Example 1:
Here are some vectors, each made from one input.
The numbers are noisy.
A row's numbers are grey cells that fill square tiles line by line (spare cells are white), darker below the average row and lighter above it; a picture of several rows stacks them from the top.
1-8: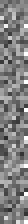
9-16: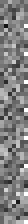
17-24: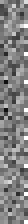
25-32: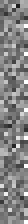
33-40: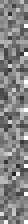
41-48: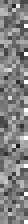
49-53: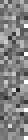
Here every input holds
four true/false values.
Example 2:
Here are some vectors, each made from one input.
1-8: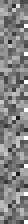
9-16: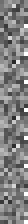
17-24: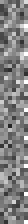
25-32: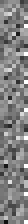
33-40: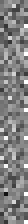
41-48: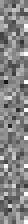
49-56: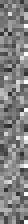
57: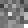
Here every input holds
four true/false values.
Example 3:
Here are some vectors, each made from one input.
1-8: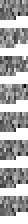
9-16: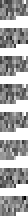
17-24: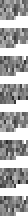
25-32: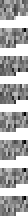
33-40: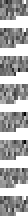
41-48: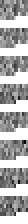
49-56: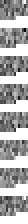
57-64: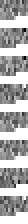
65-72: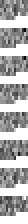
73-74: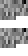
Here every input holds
three true/false values.
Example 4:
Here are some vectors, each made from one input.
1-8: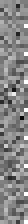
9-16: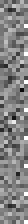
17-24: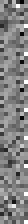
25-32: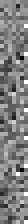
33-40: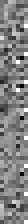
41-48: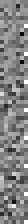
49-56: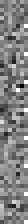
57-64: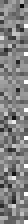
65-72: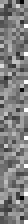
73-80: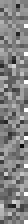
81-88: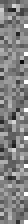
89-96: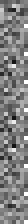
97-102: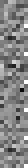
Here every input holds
a point on a 14-point line.
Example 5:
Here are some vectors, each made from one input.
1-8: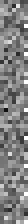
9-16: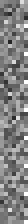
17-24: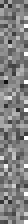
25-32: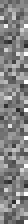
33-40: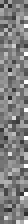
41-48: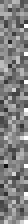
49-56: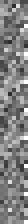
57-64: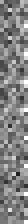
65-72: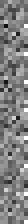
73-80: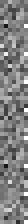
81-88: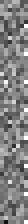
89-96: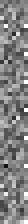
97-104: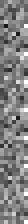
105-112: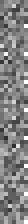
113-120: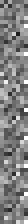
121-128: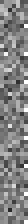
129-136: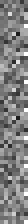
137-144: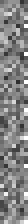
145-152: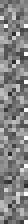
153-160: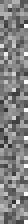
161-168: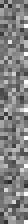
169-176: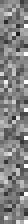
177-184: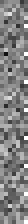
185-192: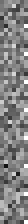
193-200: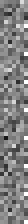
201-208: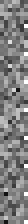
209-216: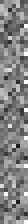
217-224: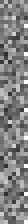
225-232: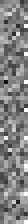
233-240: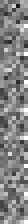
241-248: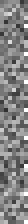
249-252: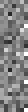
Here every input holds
four true/false values.
